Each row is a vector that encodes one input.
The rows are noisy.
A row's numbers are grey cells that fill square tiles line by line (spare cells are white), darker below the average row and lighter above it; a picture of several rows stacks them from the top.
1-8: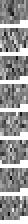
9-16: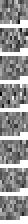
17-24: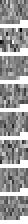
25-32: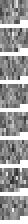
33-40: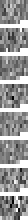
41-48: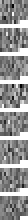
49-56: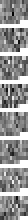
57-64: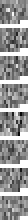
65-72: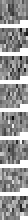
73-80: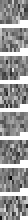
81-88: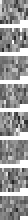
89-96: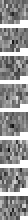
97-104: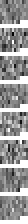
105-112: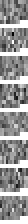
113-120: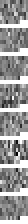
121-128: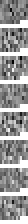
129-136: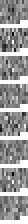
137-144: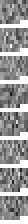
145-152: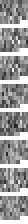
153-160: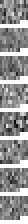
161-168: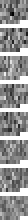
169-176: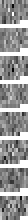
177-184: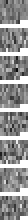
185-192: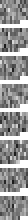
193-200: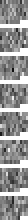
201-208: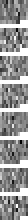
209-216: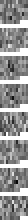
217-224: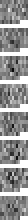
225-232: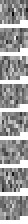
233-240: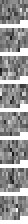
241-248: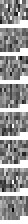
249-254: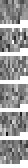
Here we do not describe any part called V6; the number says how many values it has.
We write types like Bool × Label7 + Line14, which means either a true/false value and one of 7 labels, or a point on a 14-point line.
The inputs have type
(Circle8 + Tree9) × (Line9 + V6) + Tree7.
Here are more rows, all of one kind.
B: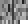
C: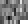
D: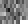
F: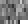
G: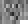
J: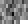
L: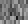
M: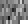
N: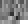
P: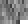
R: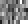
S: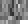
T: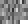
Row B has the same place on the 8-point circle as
R and S.
